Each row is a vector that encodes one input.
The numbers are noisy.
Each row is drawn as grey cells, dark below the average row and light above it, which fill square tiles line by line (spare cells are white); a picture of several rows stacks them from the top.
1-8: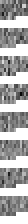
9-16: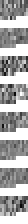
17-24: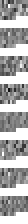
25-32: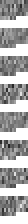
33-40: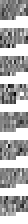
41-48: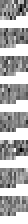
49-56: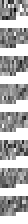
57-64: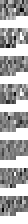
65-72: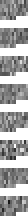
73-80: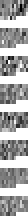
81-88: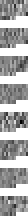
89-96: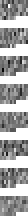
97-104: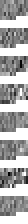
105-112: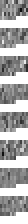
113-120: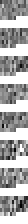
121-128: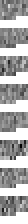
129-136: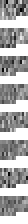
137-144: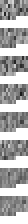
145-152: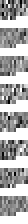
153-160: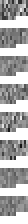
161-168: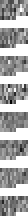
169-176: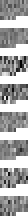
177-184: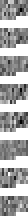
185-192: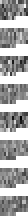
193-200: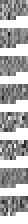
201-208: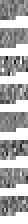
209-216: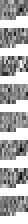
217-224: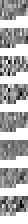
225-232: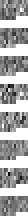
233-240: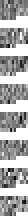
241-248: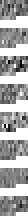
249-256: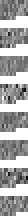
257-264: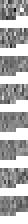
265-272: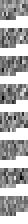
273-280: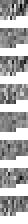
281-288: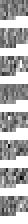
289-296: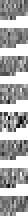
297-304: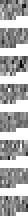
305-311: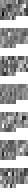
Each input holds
either one of 6 labels, or a point on a 6-point line.
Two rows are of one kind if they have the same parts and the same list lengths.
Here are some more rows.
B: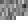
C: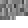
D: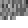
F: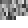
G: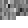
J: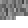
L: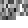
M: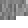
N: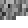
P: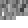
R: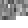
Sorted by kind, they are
B, D, F, G, L, N
C, J, M, P, R

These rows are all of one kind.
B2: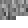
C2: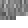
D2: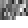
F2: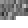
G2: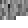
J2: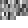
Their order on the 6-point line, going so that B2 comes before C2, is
F2, B2, C2, J2, G2, D2.
